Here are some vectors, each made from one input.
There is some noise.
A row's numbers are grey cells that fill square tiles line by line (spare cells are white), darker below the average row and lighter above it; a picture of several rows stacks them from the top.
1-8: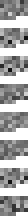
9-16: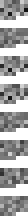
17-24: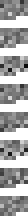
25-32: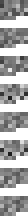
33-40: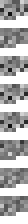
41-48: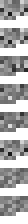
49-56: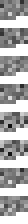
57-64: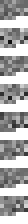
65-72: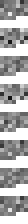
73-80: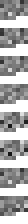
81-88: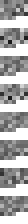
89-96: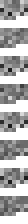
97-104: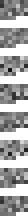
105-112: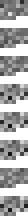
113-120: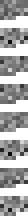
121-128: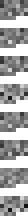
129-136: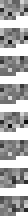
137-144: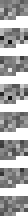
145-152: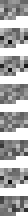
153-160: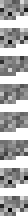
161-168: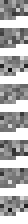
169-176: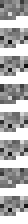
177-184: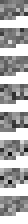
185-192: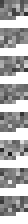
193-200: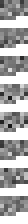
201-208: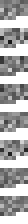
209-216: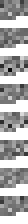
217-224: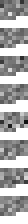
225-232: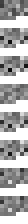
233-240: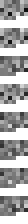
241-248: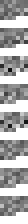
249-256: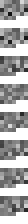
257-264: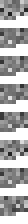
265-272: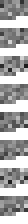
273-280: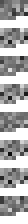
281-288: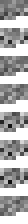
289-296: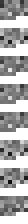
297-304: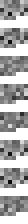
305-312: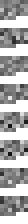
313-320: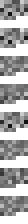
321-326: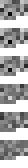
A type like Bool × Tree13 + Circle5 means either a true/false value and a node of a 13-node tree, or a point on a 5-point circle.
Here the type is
Bool × Line12 + Line13.
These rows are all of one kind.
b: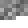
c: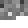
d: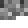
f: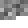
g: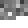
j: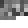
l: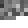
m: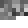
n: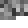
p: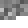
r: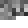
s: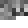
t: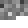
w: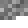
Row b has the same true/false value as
f, p and w.
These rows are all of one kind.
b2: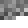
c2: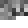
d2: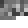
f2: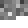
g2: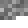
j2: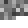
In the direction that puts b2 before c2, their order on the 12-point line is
f2, g2, b2, d2, c2, j2.
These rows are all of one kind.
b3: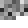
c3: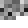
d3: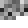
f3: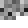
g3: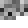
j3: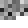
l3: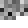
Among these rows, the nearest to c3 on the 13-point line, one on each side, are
b3 and f3.
